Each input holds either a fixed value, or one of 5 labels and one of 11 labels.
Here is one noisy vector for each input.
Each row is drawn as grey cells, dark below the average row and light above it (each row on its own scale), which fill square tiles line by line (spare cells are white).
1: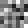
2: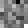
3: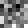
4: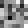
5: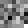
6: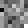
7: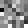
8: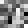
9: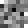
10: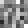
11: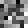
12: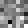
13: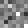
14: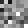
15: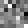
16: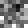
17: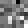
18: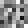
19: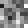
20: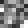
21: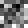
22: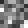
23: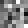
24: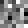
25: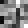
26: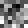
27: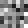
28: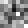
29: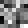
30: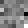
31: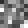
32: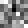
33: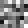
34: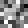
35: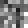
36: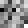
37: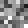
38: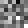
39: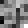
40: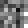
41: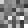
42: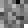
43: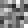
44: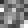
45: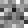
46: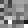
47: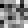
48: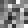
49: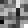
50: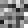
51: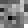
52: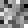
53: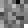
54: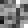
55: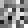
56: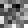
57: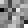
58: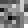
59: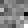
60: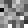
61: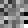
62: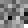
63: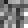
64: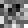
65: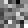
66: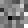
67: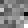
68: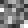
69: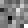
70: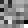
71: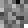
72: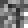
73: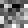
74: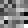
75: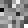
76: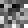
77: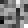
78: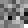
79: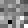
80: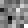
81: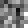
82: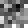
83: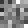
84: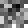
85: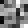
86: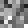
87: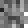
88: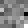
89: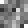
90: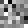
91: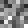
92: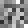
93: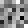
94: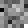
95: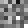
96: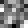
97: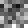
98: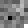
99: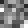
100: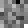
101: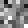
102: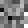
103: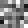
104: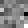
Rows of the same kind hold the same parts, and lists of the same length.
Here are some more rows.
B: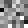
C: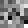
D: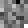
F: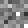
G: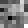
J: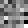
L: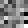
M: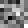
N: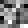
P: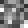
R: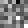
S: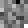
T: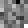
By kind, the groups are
B, C, F, G, J, L, M, N, P, R
D, S, T

